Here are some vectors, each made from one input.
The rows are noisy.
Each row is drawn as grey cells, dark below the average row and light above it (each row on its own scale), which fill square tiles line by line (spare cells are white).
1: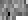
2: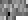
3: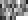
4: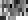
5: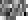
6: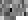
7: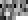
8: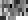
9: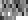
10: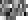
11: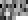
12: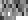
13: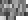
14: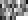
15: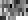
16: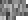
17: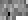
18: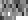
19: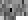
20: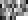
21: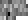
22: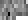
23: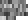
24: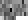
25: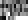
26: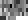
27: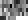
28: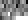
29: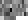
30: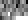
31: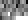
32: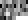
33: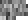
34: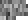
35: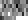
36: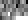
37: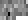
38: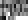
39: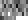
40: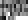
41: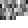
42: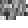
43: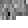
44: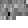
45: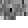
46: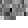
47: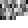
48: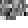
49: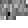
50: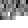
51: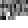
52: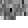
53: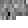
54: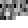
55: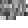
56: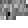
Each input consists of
either a point on a 6-point line, or a point on an 8-point line.
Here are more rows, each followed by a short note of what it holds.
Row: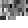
a point on a 6-point line
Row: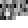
a point on a 6-point line
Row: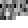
a point on a 6-point line
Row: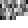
a point on a 6-point line
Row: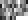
a point on a 6-point line
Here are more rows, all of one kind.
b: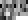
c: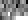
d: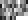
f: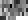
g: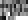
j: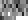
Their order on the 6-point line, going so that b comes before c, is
d, b, g, f, j, c.
